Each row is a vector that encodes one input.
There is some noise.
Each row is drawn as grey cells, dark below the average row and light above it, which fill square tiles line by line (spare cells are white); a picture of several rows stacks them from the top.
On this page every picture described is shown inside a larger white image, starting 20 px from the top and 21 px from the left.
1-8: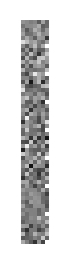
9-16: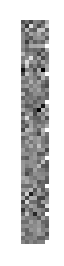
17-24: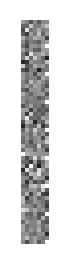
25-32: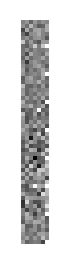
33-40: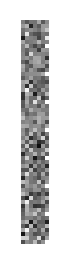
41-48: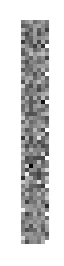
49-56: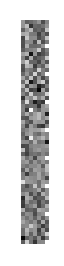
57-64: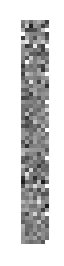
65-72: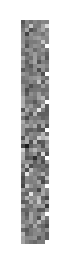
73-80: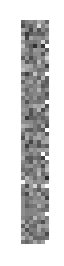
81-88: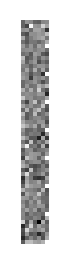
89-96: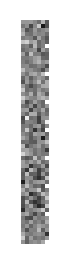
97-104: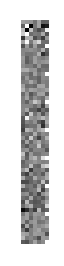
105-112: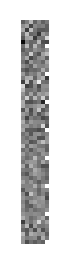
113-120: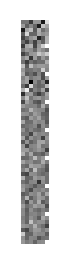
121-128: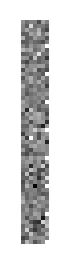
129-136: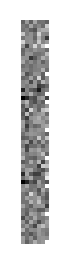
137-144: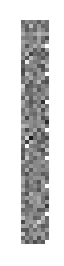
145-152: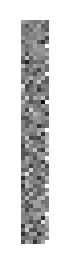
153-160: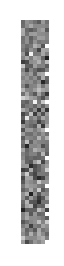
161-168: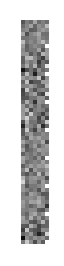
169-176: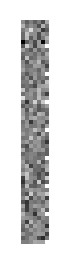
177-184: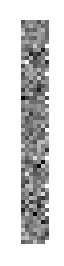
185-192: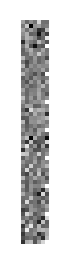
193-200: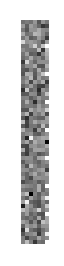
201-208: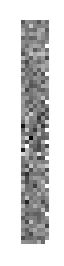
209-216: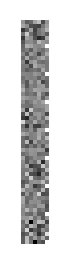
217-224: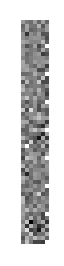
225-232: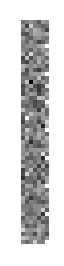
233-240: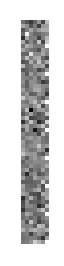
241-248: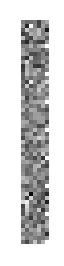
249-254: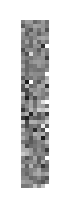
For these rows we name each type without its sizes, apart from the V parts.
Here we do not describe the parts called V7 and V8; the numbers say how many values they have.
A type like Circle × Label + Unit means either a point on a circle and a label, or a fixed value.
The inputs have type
(Line × (Line + V7) + V8) × Tree × (Tree + Unit).
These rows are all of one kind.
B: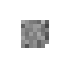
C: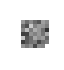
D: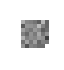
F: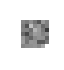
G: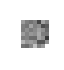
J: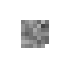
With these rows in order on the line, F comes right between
C and G.
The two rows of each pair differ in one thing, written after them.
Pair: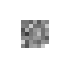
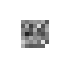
the place on the line
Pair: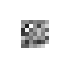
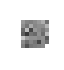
the place on the line
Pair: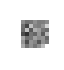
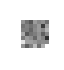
the node of one of the two trees
